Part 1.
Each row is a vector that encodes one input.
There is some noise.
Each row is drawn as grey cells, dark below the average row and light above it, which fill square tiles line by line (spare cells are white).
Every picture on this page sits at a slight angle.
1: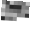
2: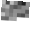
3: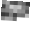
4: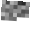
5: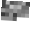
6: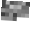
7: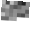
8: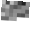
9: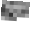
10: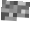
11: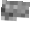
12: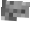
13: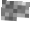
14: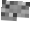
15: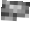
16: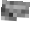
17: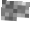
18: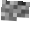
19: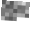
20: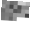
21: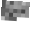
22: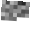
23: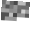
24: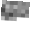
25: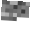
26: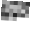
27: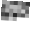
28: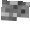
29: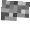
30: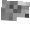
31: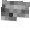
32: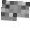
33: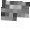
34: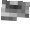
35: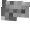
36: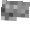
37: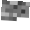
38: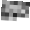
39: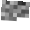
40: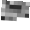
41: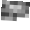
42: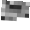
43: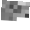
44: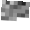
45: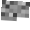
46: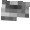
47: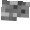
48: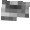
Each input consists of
a point on a 3-point line and a point on a 5-point line.
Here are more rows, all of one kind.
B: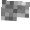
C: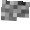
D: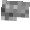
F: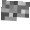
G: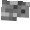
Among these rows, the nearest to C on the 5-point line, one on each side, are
D and G.
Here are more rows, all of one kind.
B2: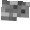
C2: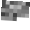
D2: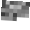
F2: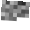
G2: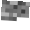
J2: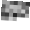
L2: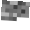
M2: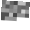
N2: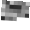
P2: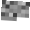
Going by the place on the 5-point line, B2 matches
C2, D2, G2 and L2.
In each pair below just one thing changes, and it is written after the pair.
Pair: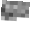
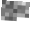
the place on the 5-point line
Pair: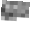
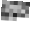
the place on the 3-point line
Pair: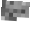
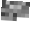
the place on the 3-point line
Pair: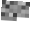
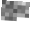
the place on the 3-point line
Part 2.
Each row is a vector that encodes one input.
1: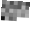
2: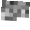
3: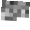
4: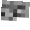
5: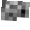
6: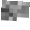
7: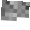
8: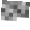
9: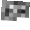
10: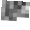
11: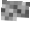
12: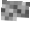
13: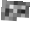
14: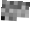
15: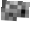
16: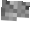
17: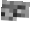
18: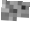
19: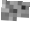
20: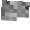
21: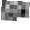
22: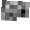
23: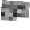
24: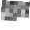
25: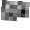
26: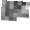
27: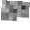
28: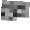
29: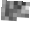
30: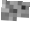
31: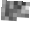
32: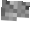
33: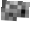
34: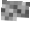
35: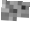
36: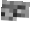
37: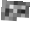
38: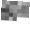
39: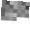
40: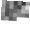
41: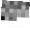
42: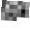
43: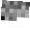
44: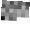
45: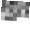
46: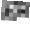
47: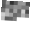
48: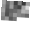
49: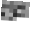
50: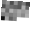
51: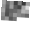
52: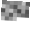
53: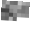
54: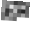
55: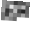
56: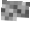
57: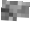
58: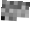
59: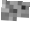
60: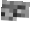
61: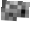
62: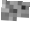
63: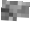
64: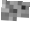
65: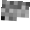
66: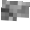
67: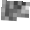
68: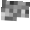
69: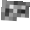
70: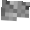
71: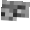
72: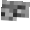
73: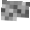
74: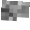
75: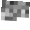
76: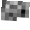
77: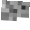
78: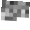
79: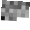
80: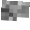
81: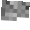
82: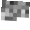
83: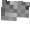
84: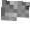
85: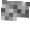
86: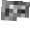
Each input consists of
one of 10 labels.
